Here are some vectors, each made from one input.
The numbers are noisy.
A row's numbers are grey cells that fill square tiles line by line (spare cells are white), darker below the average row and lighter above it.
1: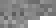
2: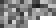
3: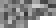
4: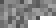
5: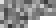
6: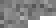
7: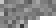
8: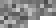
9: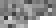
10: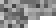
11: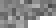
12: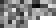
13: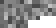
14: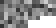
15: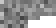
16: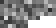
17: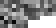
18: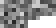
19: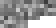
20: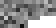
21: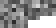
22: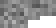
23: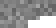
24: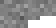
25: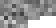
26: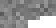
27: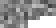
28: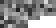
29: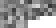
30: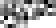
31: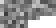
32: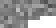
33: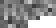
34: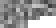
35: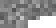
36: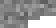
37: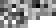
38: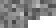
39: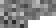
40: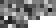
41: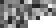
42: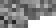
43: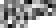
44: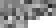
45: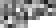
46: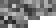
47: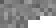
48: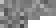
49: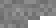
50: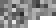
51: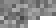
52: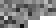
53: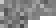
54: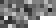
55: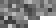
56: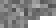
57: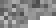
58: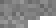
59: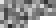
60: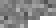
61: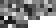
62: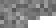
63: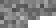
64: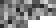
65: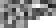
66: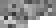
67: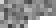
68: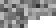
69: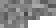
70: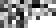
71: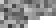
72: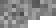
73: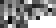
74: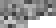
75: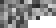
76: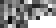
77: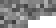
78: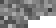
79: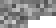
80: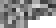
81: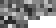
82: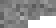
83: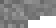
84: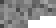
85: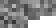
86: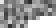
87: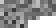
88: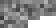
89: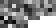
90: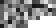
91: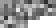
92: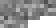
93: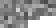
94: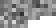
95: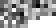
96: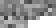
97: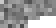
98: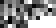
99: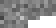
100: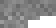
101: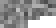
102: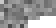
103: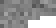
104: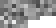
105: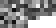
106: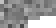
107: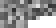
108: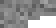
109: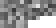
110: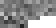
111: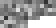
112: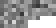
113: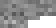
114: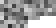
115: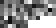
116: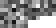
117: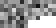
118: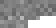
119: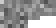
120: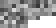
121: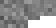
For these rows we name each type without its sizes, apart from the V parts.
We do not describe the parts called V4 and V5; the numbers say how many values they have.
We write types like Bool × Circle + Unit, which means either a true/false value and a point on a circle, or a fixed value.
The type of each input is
Bool × (Label × V4 × V5 + Unit).
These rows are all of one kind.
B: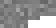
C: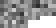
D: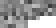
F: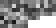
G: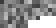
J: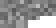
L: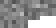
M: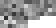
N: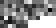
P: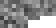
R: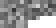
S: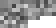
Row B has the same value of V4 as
F, G, M and N.
